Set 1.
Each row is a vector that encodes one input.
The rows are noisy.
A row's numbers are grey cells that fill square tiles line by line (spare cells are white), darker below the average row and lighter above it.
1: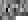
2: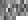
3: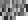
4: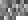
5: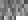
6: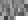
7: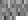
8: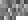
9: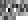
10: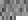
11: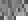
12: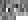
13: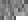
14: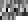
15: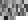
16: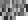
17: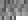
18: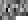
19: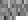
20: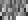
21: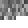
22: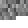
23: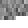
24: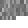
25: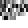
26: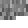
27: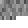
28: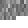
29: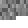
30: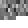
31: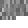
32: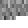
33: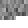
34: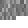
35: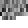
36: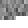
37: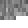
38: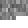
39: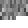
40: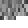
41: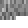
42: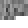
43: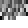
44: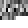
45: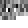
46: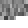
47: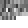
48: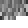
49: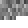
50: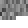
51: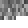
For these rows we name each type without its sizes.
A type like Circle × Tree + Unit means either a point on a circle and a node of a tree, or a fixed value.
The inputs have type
Circle.
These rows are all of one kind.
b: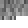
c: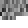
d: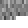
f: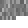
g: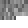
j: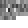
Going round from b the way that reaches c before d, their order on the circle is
b, c, d, f, j, g.
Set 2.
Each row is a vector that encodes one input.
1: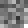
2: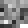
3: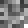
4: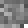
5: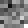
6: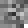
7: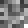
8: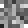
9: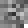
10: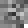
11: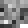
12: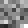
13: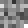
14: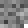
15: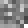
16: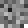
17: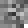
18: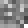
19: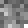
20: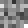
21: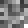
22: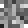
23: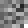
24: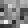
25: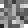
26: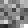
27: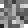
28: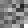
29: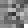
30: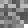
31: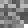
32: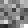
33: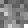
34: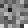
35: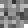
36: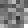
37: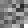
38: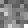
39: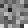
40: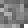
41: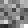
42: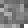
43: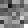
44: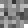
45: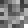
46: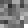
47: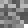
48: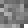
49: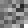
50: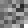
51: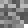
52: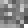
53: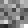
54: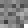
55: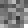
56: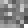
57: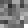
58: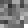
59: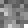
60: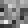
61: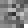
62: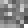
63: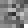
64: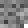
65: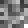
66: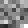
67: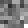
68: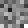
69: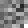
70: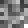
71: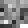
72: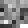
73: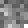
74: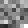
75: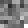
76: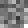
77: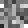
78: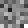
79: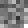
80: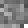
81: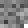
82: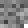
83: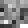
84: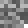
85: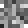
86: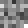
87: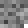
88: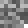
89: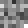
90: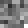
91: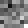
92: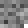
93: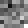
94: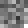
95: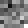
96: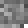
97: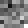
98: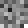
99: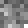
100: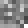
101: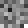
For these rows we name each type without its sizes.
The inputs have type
Tree.
